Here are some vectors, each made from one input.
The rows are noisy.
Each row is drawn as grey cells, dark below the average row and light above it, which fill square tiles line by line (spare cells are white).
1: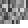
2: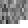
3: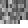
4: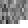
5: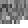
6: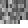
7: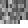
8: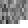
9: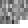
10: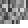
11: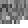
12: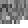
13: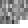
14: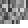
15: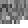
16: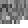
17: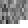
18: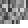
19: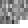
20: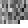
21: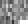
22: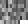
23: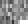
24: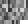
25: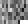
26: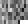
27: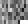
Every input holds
a point on a 6-point line.
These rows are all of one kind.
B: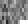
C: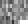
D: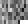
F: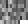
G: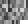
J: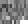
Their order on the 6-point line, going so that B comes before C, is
D, F, J, B, C, G.
